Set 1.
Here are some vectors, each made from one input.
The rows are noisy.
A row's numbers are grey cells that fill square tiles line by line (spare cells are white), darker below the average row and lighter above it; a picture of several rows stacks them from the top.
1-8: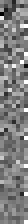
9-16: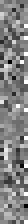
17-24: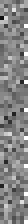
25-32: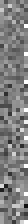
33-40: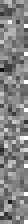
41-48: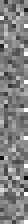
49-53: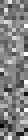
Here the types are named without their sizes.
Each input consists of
a point on a line, together with either a fixed value, or a node of a tree.
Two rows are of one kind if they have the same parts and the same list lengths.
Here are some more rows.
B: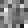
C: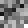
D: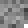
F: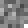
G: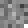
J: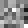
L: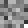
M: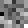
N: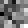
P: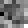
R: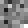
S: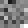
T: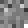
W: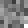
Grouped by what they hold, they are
B, D, J, T
C, F, G, L, M, N, P, R, S, W

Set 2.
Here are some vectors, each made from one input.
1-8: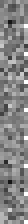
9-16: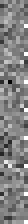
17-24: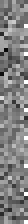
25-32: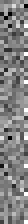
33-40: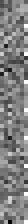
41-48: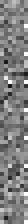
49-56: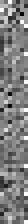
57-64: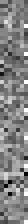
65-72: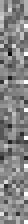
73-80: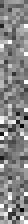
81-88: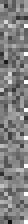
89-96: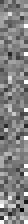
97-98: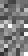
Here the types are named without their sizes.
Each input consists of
either a fixed value, or a point on each of two lines and four true/false values.
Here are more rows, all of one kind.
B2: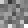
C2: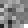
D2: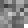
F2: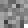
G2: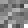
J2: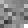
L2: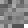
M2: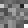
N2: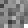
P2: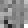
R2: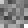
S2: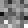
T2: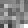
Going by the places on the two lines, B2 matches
R2 and S2.
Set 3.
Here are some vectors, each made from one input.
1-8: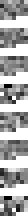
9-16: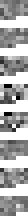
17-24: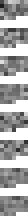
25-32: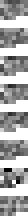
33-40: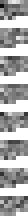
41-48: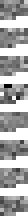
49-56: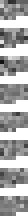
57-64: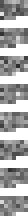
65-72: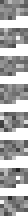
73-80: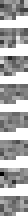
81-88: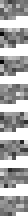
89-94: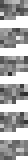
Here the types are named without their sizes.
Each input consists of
a list of points on a line.
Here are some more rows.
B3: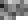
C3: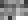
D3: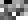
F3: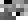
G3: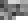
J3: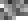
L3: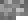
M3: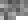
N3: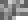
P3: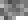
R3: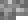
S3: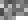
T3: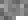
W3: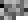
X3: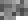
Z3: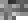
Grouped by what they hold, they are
B3, G3, W3, X3
C3, J3, L3, M3, N3, P3, R3, S3, T3, Z3
D3, F3

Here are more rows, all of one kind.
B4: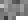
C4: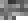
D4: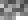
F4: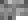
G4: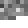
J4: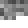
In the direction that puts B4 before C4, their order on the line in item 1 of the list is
G4, F4, B4, J4, C4, D4.
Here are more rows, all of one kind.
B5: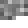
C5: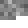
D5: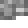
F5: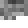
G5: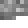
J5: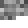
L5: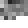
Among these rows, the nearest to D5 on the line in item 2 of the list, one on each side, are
C5 and J5.
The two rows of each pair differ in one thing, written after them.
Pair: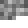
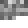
the place on the line in item 2 of the list
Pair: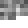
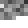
the place on the line in item 1 of the list
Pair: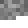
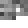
the place on the line in item 1 of the list
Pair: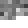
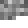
the place on the line in item 2 of the list
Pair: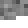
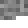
the place on the line in item 2 of the list
